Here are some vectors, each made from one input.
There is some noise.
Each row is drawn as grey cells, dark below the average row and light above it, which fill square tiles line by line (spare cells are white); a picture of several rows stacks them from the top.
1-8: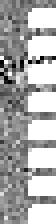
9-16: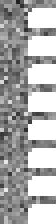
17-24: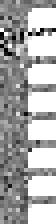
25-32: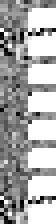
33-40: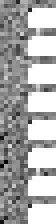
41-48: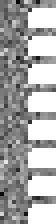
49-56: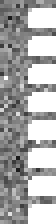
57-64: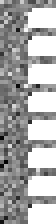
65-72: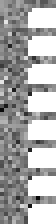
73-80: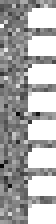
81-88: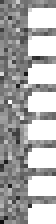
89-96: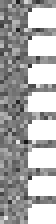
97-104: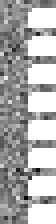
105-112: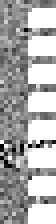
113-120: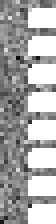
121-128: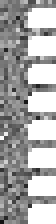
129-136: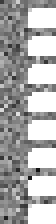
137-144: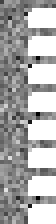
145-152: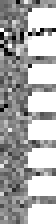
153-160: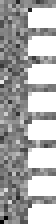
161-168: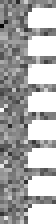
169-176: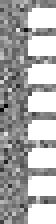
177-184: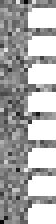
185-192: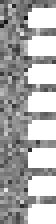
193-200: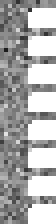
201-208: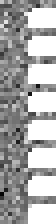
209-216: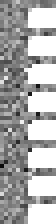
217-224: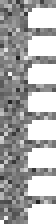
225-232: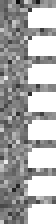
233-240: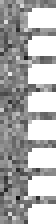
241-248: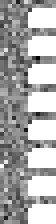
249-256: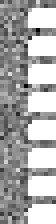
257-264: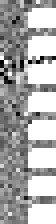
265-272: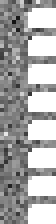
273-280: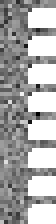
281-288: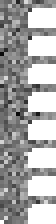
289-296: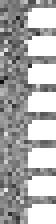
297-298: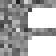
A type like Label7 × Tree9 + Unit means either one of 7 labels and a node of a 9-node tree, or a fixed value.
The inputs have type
Bool × Bool × Bool × Tree16 + Unit.
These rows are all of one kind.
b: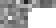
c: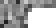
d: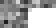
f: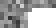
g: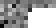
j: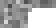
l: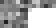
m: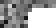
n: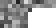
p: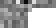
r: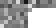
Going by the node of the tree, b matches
d, l, p and r.
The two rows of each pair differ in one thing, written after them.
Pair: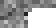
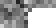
the node of the tree
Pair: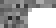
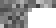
the node of the tree
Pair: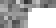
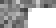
one of the three true/false values
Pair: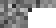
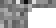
the node of the tree
